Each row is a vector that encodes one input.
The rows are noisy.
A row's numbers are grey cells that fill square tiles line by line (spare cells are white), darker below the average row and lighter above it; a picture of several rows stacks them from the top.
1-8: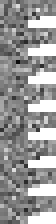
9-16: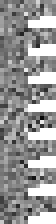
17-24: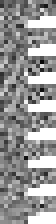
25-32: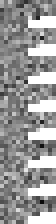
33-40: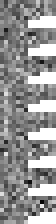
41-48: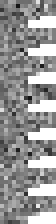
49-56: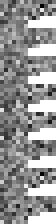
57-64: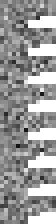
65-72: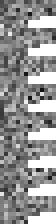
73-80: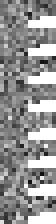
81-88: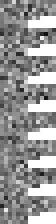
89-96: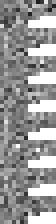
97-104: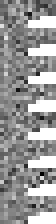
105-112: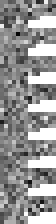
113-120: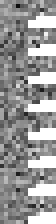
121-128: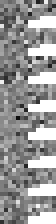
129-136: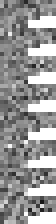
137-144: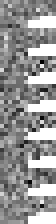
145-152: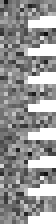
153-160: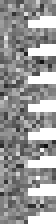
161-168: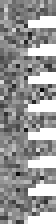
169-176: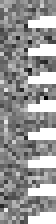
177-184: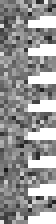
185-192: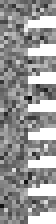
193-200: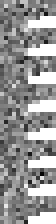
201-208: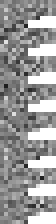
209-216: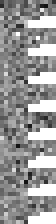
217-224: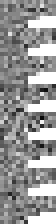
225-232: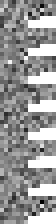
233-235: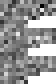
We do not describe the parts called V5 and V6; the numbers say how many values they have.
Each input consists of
either a point on a 7-point line, or a point on an 8-point line, or a value of V5 and a value of V6.
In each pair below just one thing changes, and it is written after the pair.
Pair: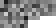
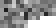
the value of V6
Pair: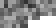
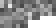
the value of V5
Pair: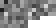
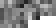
the value of V6
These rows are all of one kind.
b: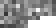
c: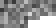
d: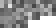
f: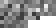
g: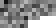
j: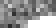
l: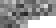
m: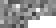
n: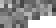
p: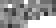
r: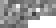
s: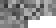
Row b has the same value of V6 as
f, m and r.
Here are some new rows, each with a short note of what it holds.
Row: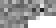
a point on a 7-point line
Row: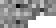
a point on a 7-point line
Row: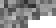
a value of V5 and a value of V6
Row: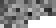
a point on an 8-point line
